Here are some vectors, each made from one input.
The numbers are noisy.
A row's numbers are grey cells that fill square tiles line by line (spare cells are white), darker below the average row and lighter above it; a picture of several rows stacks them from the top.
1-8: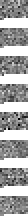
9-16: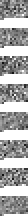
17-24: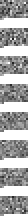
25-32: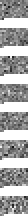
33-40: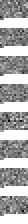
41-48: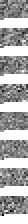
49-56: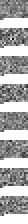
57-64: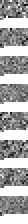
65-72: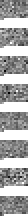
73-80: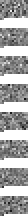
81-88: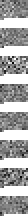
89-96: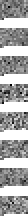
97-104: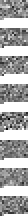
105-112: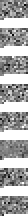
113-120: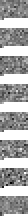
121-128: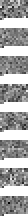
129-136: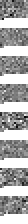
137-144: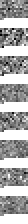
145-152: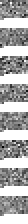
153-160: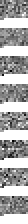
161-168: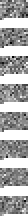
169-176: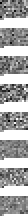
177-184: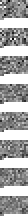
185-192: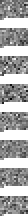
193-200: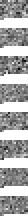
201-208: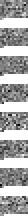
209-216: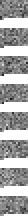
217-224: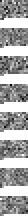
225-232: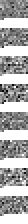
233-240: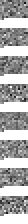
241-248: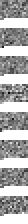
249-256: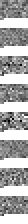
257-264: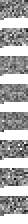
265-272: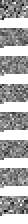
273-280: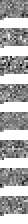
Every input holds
either a point on an 11-point circle, or a point on a 16-point line, or three true/false values.
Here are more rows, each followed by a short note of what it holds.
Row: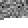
a point on an 11-point circle
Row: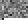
three true/false values
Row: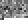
a point on an 11-point circle
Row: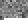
a point on a 16-point line
